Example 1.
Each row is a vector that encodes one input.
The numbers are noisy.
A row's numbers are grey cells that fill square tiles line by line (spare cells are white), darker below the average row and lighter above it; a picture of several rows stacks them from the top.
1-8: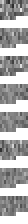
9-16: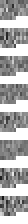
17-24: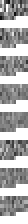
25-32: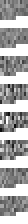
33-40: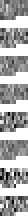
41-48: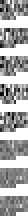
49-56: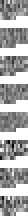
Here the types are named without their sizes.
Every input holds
a point on a line.
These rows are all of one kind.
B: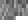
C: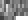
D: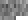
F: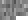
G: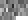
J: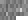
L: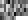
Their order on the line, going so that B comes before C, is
G, B, C, L, D, F, J.
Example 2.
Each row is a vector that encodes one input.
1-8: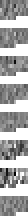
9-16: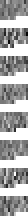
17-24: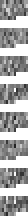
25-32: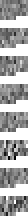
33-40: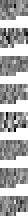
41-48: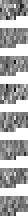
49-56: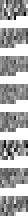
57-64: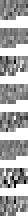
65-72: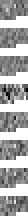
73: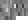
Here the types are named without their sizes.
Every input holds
a node of a tree.
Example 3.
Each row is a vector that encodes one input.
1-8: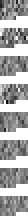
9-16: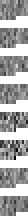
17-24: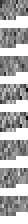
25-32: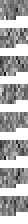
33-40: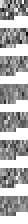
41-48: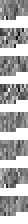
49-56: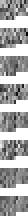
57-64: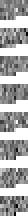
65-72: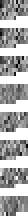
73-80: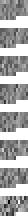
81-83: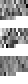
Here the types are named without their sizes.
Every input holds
either a fixed value, or three true/false values.
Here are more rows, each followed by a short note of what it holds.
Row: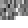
three true/false values
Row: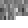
three true/false values
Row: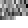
a fixed value
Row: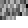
a fixed value
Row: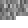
three true/false values
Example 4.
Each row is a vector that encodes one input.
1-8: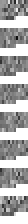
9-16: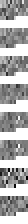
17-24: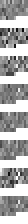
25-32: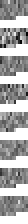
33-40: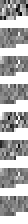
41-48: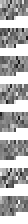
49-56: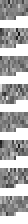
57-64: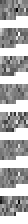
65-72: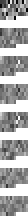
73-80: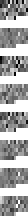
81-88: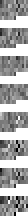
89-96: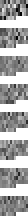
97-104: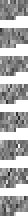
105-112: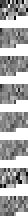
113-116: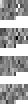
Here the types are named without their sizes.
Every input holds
either a fixed value, or a node of a tree.
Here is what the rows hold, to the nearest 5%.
About 5% of them hold a fixed value. The rest hold a node of a tree.
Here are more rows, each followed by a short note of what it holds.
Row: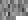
a node of a tree
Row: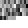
a fixed value
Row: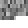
a node of a tree
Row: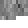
a node of a tree
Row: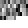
a fixed value
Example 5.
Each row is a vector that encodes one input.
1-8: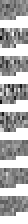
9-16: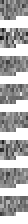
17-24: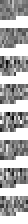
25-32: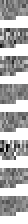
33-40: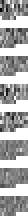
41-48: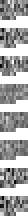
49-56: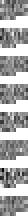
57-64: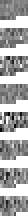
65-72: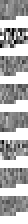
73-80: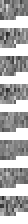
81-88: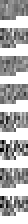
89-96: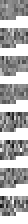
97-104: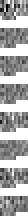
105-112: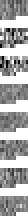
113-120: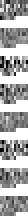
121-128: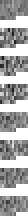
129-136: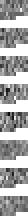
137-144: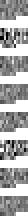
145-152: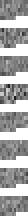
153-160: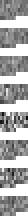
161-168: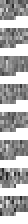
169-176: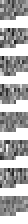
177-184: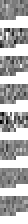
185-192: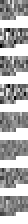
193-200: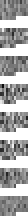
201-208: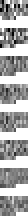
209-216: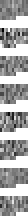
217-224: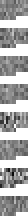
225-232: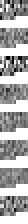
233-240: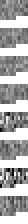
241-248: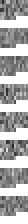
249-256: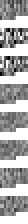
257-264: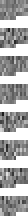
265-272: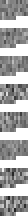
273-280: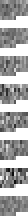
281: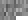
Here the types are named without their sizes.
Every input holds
a point on a line.
